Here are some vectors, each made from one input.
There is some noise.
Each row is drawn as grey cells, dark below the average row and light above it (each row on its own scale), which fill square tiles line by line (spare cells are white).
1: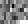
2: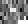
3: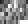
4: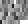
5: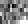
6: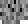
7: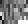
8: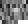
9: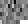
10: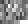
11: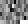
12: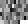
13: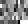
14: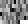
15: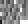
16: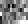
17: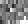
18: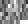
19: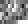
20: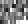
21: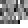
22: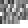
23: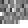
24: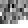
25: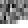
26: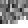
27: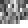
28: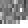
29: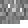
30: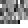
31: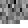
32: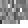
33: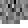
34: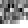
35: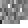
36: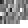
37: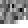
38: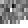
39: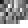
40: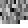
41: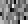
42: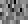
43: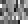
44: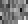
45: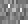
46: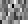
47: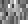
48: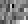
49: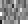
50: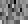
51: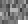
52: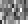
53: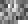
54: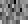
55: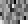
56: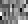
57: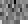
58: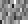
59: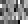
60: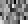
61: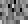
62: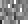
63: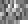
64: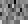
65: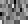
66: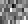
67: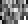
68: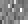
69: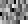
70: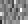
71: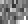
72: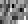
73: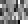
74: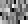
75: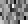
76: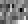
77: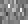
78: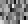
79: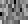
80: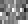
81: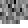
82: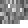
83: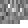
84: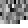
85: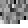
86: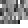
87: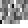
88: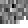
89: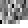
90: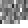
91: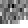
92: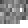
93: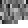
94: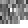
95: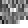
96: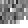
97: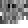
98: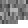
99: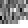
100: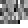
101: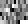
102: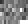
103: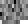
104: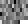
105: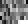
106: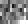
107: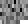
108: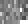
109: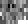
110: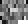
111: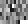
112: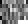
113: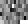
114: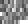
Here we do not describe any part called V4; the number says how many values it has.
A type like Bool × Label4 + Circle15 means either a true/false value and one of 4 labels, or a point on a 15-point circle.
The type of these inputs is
List2(Bool × V4).
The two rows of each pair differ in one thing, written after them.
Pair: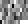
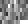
the true/false value in item 2 of the list
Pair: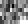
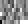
the true/false value in item 1 of the list
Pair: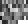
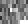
the value of V4 in item 2 of the list
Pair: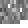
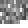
the value of V4 in item 1 of the list
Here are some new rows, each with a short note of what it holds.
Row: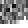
a list of two items
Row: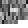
a list of two items
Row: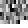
a list of one item
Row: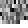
a list of one item
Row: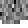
a list of one item
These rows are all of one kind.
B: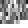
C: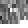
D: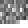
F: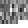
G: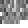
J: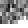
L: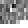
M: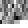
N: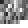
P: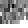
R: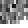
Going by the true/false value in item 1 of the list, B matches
D, G, M and N.
